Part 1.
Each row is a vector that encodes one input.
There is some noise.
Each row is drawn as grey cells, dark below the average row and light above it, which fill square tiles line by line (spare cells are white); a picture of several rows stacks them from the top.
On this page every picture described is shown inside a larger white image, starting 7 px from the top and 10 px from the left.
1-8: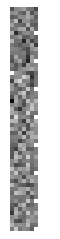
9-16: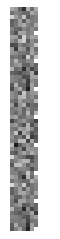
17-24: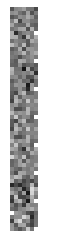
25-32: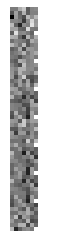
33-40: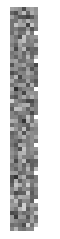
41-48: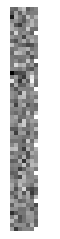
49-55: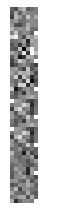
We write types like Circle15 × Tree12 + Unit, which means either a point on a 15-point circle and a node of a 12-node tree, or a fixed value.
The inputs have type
Circle6.
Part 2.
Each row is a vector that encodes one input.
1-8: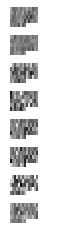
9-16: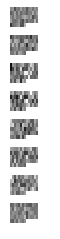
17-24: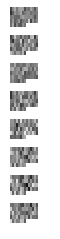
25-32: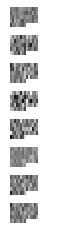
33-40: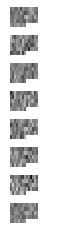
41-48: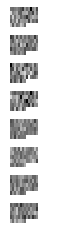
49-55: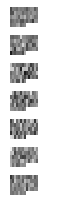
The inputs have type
Tree10.
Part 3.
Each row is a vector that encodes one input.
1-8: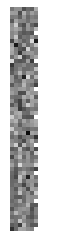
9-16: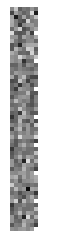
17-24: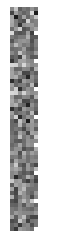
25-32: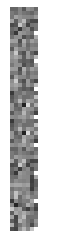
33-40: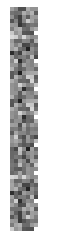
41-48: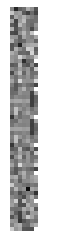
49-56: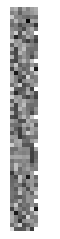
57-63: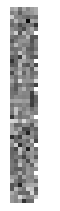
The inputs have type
Tree13.
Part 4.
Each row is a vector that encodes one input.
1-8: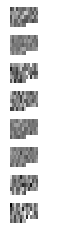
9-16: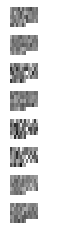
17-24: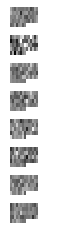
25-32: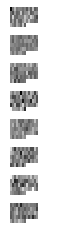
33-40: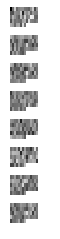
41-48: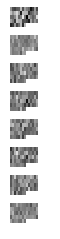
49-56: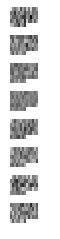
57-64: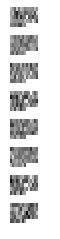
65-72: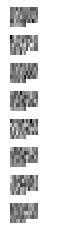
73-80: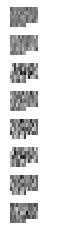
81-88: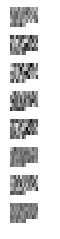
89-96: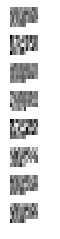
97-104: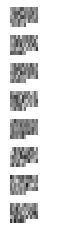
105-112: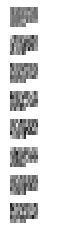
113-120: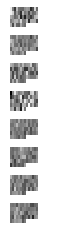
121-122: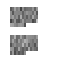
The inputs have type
Tree12.
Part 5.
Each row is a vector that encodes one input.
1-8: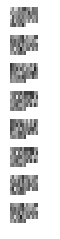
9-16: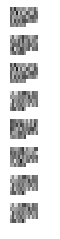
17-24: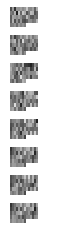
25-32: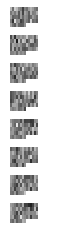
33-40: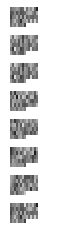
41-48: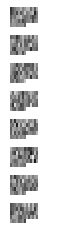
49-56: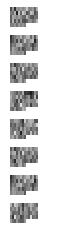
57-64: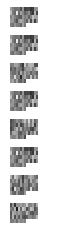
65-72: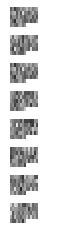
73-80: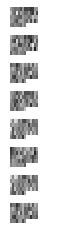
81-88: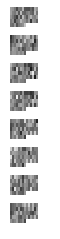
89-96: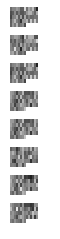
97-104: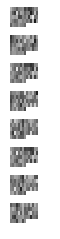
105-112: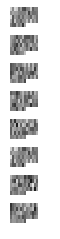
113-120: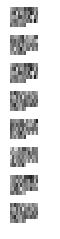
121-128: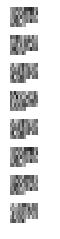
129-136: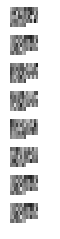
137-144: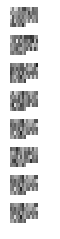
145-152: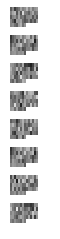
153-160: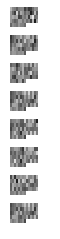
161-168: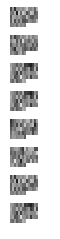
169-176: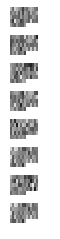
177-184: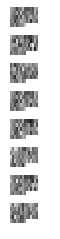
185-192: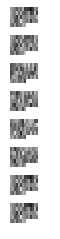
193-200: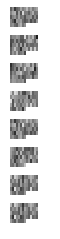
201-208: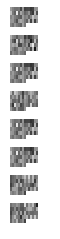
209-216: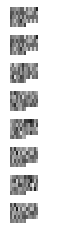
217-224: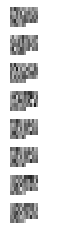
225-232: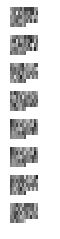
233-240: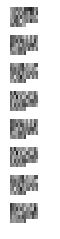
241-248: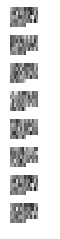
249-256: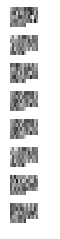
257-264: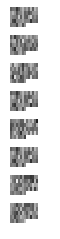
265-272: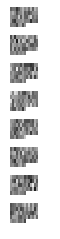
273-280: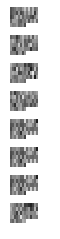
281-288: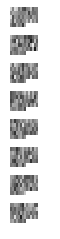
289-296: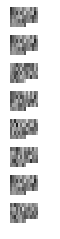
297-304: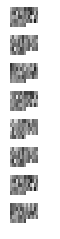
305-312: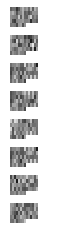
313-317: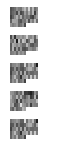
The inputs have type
Line13.
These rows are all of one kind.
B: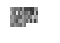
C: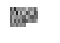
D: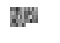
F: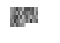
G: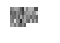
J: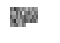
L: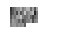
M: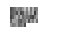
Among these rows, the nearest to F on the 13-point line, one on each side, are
B and D.
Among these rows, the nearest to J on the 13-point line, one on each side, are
C and D.
